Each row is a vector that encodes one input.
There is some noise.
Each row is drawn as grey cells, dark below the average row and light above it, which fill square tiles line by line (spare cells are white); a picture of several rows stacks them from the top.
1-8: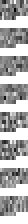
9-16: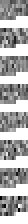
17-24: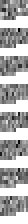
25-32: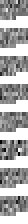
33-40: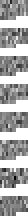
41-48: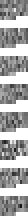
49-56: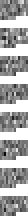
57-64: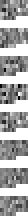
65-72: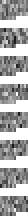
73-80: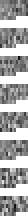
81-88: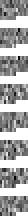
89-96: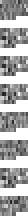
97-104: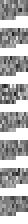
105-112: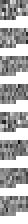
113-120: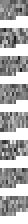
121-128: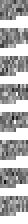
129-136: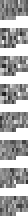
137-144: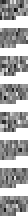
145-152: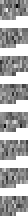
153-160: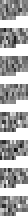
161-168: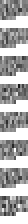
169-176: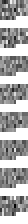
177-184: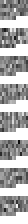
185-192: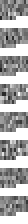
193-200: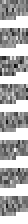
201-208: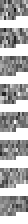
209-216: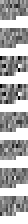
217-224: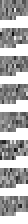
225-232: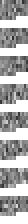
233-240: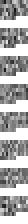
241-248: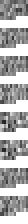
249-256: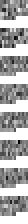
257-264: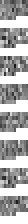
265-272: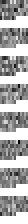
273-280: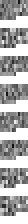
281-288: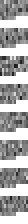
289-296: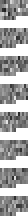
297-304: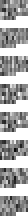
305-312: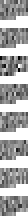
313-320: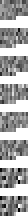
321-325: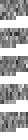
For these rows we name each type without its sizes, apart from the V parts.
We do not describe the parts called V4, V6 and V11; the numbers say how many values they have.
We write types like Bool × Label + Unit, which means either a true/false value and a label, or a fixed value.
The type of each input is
(Bool × Bool × Bool + V6) × V4 + Circle + Label × V11 + Unit.
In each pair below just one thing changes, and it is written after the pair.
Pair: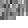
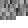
the value of V4
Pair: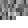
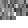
the value of V4
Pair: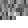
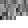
the value of V6
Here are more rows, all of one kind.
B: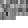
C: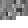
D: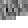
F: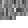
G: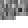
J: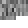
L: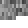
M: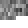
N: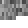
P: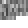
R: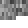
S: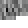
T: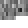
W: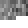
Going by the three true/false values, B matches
C, G, M and T.
